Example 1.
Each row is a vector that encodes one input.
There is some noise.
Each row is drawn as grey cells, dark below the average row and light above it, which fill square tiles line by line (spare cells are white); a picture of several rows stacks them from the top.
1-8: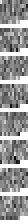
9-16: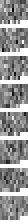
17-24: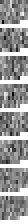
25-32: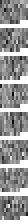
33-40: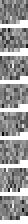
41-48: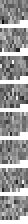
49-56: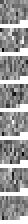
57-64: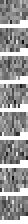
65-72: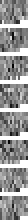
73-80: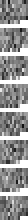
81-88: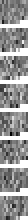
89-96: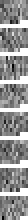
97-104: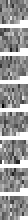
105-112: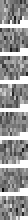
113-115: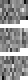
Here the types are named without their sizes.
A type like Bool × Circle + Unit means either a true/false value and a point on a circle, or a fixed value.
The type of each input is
Line × (Line + Tree).
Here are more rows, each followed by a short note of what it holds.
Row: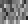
a point on each of two lines
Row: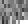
a point on a line and a node of a tree
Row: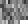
a point on each of two lines
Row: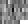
a point on a line and a node of a tree
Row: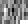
a point on a line and a node of a tree
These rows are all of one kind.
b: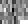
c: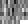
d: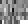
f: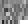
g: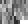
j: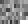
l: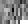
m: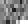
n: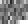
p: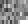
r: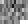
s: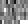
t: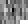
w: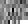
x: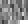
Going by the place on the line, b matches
f, g, j and p.
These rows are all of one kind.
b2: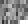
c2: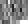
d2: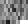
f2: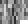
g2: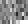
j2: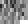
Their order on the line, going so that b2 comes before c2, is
f2, b2, j2, c2, d2, g2.
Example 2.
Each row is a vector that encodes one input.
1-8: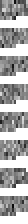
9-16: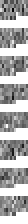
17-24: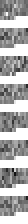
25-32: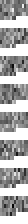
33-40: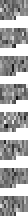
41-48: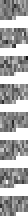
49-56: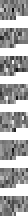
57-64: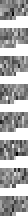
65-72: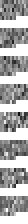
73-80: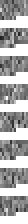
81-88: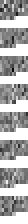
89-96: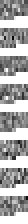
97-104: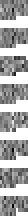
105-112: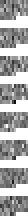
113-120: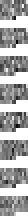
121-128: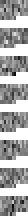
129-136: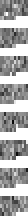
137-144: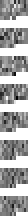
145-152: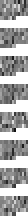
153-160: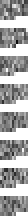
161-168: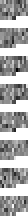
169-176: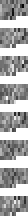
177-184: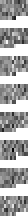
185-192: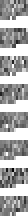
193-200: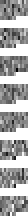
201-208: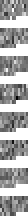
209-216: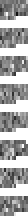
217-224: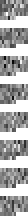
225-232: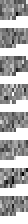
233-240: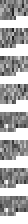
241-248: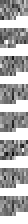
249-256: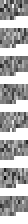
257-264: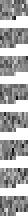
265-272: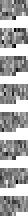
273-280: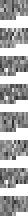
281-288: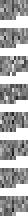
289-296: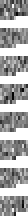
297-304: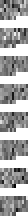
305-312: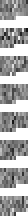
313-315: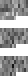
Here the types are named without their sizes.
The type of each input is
Bool × Bool × Bool + List(Line × Line).
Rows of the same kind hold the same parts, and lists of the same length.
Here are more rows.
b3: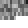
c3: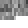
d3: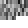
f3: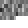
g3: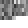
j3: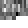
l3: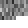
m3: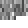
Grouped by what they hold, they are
b3, c3, d3, f3, j3
g3
l3
m3

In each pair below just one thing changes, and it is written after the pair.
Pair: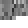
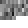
the place on one of the two lines in item 2 of the list
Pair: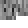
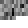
the place on one of the two lines in item 2 of the list
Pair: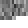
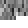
the place on one of the two lines in item 1 of the list
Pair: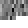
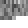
the place on one of the two lines in item 1 of the list
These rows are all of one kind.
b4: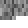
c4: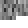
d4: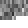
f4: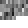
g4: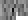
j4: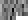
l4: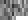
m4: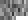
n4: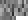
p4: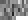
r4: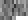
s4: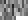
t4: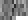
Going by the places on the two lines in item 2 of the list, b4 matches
g4, m4, r4 and t4.
